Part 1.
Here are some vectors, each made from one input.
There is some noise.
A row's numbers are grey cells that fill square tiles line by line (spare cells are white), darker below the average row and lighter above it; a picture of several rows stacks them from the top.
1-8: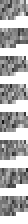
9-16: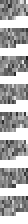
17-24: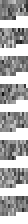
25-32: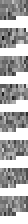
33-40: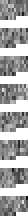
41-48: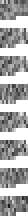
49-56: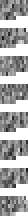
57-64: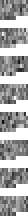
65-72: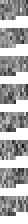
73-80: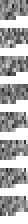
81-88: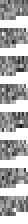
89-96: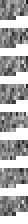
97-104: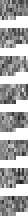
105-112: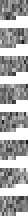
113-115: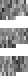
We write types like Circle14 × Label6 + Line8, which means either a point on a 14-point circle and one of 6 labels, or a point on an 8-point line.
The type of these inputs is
Circle9 × List2(Circle8).
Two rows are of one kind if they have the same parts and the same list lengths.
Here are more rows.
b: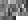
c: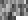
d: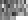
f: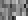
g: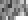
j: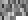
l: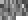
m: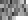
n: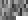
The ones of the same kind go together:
b, c, f, n
d, g, m
j, l

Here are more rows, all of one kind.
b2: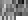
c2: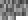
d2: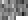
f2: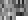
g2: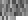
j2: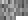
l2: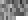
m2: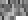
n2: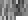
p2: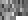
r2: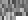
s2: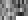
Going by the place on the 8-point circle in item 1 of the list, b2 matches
f2, n2, p2 and s2.
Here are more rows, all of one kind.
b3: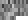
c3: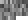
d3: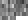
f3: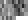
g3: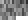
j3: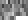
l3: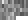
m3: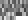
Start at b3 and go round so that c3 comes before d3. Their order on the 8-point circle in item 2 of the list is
b3, j3, c3, g3, d3, l3, m3, f3.
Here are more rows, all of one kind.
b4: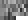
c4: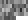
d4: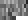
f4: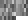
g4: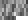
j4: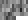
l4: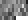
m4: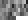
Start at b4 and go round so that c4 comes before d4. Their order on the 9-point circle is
b4, l4, j4, c4, m4, g4, f4, d4.
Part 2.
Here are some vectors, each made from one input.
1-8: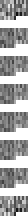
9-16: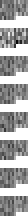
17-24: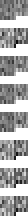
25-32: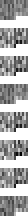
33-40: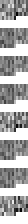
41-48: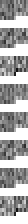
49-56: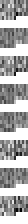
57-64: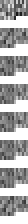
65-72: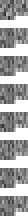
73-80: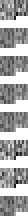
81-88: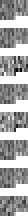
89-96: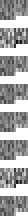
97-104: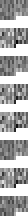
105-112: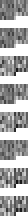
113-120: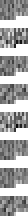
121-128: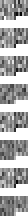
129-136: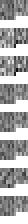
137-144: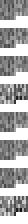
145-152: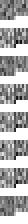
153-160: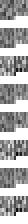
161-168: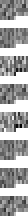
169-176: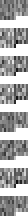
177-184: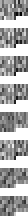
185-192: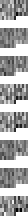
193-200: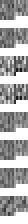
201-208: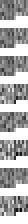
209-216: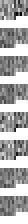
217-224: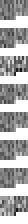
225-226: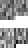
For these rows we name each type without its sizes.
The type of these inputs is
Bool × List(Line).
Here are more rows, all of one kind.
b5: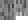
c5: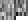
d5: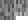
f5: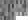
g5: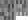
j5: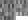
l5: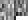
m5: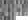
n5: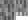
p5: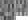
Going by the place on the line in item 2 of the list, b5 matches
d5, f5, g5 and l5.
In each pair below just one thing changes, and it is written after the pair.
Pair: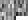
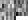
the place on the line in item 1 of the list
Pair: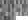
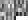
the true/false value
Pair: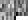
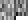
the place on the line in item 1 of the list
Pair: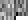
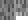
the true/false value
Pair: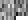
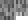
the true/false value
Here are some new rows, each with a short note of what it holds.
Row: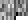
a true/false value, together with a list of two items
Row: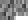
a true/false value, together with the empty list
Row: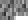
a true/false value, together with the empty list
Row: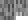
a true/false value, together with a list of two items
